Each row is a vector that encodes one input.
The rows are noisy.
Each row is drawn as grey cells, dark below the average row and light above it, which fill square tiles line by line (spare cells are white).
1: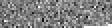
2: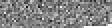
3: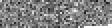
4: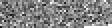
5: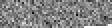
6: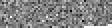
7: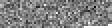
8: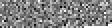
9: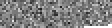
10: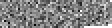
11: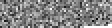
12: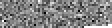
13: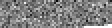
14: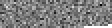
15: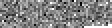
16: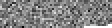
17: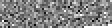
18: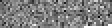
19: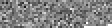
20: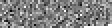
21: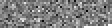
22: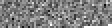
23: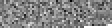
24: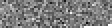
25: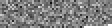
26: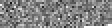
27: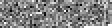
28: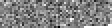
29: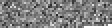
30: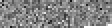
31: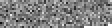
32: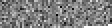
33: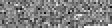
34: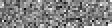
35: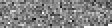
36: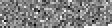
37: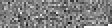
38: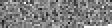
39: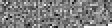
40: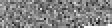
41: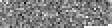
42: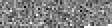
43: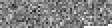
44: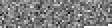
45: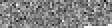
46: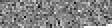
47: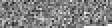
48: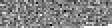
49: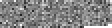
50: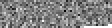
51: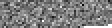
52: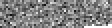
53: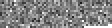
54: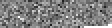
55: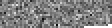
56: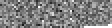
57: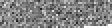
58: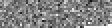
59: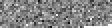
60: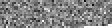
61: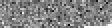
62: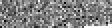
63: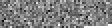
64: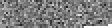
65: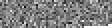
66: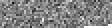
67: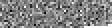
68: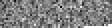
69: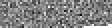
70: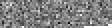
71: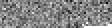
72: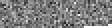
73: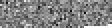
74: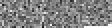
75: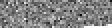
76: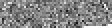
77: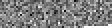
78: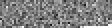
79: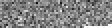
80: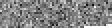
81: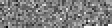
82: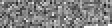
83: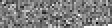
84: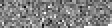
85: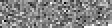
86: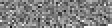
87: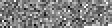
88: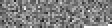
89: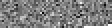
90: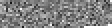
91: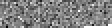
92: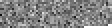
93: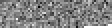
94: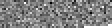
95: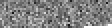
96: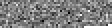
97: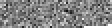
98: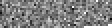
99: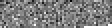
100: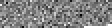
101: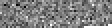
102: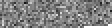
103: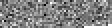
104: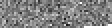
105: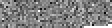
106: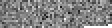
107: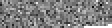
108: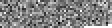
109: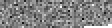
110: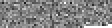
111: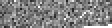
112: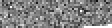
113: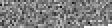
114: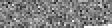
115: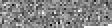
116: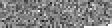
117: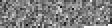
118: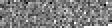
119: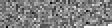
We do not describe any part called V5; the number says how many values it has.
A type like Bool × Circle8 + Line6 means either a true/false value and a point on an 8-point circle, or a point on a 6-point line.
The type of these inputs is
(Bool × Bool × Bool × Bool + Unit) × Line8 × V5.
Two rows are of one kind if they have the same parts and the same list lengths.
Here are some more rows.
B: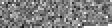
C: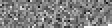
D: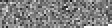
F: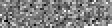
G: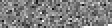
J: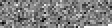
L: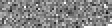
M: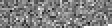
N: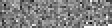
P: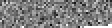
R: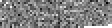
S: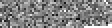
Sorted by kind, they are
B, C, D, G, J, L, M, N, P, R
F, S

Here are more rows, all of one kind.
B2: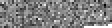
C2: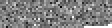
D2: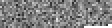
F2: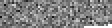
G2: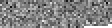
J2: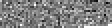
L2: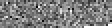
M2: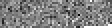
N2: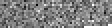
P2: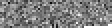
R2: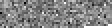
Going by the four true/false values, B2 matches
D2, L2, N2 and P2.
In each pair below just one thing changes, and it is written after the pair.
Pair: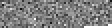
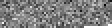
one of the four true/false values
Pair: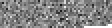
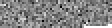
the place on the 8-point line
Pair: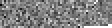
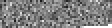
the place on the 8-point line
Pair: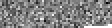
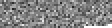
the value of V5
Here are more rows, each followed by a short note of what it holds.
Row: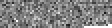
a point on an 8-point line, four true/false values and a value of V5
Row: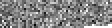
a point on an 8-point line and a value of V5
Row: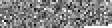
a point on an 8-point line and a value of V5
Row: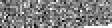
a point on an 8-point line and a value of V5
